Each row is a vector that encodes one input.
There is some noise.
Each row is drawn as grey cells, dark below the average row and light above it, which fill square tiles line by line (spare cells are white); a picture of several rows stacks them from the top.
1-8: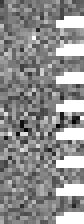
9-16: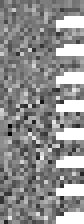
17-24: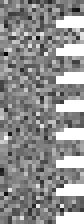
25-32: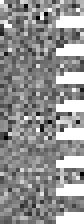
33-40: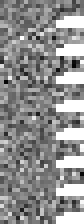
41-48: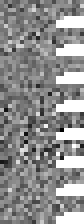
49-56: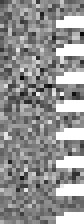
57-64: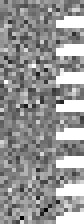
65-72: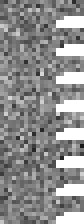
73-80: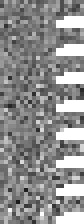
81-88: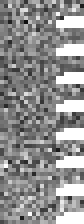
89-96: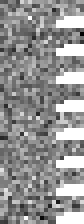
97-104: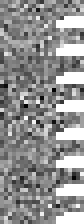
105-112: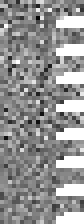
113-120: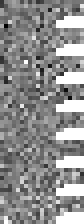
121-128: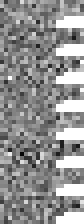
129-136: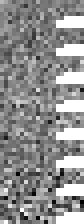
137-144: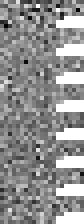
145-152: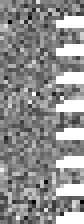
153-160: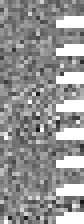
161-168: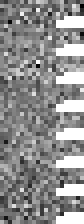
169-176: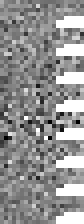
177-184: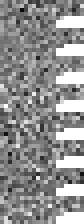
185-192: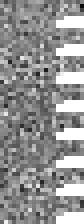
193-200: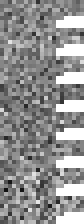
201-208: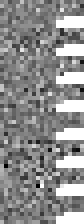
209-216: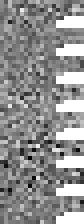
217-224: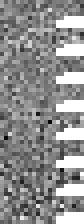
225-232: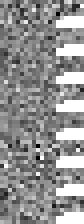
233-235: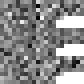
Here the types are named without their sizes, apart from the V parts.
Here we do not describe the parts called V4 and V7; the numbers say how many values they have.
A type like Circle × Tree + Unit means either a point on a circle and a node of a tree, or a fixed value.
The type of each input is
Bool × Tree + List(Line) + V4 × V4 × V7.
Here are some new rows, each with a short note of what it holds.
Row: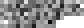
the empty list
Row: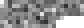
a node of a tree and a true/false value
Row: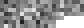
a list of one item
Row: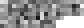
a node of a tree and a true/false value
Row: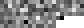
a node of a tree and a true/false value
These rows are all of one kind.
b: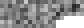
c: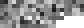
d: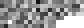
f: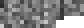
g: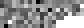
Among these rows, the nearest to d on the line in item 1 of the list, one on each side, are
c and f.
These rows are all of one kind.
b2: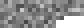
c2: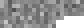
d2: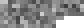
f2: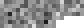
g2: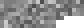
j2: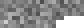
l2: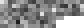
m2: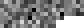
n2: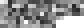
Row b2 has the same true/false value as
f2 and m2.
